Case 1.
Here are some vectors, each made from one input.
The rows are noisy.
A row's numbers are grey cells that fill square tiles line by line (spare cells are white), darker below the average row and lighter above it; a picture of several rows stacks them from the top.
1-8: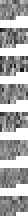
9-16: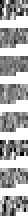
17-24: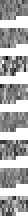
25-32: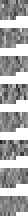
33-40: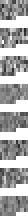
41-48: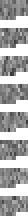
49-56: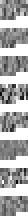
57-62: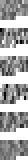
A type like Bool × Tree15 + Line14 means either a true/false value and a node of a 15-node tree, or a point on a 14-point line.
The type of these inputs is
Bool × Bool × Bool + Unit.
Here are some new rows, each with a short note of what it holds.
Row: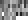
a fixed value
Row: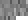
three true/false values
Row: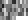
three true/false values
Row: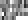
a fixed value
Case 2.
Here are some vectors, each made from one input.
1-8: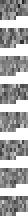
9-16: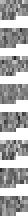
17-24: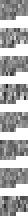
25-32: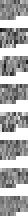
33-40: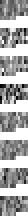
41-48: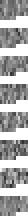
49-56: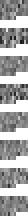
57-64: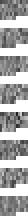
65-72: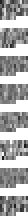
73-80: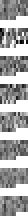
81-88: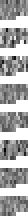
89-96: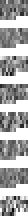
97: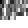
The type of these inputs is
Bool × Bool × Bool + Unit.
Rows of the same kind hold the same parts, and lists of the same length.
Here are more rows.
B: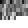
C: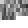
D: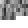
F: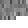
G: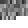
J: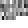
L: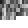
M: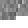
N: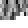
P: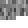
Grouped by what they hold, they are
B, C, D, F, G, L, M, N, P
J

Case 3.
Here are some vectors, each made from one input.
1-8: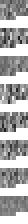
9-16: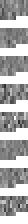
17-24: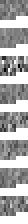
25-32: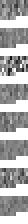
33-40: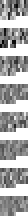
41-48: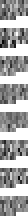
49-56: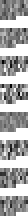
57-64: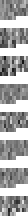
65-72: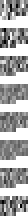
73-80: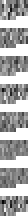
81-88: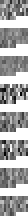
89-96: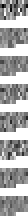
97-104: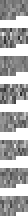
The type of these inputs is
Tree17 + Unit.
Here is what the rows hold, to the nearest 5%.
About 10% of them hold a fixed value. The rest hold a node of a 17-node tree.
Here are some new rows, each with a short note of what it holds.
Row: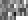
a fixed value
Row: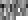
a node of a 17-node tree
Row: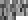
a node of a 17-node tree
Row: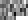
a fixed value
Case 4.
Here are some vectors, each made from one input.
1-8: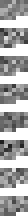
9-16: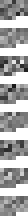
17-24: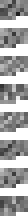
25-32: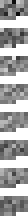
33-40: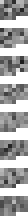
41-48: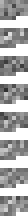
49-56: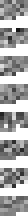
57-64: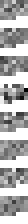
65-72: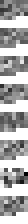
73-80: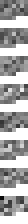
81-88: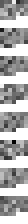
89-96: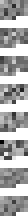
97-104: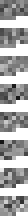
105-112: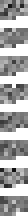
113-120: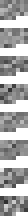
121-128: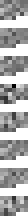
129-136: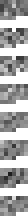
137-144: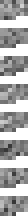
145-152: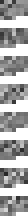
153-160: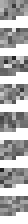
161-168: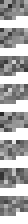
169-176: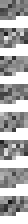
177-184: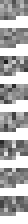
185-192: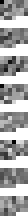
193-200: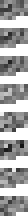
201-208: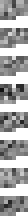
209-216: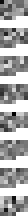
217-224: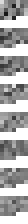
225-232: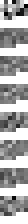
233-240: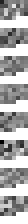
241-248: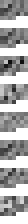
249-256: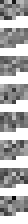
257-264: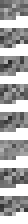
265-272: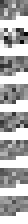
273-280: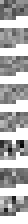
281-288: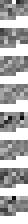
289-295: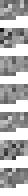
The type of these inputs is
Bool × Bool × Bool + Unit.
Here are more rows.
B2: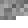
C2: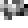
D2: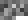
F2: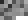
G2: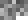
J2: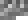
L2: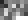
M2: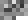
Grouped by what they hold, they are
B2, D2, F2, G2, J2, L2, M2
C2

